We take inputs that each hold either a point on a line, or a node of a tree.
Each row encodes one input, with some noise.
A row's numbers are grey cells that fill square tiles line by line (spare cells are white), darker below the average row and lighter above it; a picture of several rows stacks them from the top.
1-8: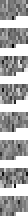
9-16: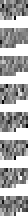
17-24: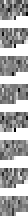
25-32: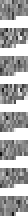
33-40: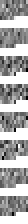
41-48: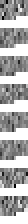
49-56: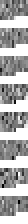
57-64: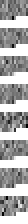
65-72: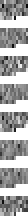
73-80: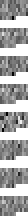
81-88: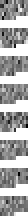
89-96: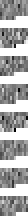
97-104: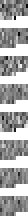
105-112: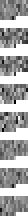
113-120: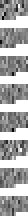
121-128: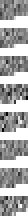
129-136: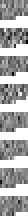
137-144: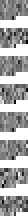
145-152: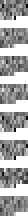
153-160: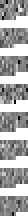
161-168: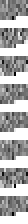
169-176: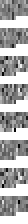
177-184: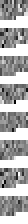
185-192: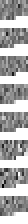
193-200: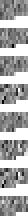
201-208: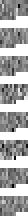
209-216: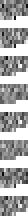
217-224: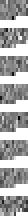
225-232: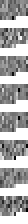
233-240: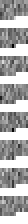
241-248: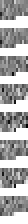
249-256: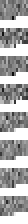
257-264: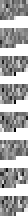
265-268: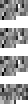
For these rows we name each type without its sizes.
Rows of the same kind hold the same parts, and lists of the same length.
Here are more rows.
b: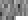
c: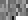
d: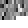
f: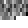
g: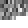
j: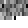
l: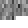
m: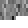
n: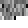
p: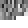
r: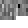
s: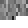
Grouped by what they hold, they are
b, c, l, m, r, s
d, f, g, j, n, p

